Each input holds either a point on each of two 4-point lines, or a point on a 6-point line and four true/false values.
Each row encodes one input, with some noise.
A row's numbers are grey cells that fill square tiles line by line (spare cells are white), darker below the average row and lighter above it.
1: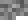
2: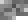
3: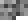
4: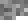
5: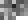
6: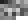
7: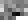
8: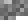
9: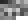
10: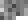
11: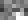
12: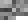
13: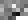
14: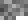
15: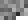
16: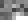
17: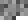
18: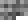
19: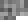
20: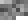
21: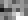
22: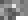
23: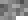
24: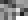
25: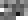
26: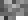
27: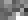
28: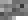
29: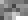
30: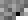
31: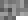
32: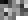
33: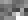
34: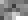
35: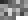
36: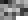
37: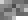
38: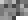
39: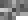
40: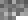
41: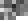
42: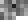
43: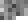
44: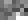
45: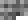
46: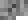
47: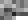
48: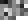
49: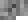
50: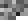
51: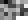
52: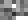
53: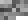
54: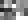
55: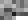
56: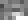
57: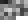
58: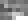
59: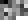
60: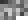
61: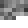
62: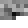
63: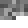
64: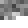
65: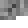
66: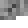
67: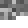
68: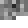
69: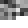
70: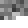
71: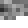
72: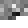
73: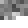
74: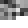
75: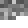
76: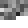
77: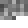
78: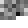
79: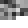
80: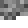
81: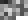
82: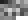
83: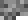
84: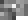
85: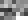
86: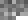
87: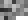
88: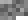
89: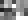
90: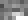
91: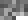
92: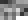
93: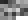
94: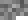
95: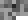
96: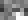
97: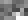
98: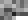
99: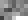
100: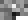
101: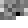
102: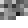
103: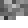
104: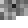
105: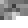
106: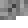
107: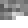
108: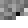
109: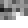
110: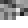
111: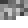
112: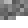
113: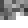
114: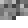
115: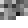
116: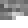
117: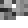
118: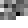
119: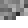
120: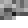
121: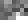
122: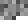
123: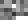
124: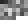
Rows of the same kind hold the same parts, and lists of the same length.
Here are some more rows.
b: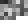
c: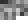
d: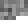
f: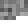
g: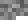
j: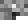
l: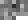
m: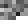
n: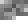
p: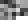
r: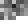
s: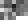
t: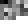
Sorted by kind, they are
b, c, p, t
d, f, g, j, l, m, n, r, s

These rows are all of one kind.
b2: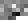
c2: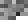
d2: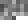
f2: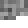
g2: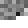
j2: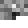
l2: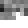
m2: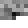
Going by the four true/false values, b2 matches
c2 and g2.
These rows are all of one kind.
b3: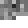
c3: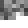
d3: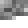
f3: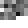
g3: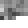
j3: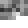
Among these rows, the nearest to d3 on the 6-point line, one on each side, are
g3 and j3.
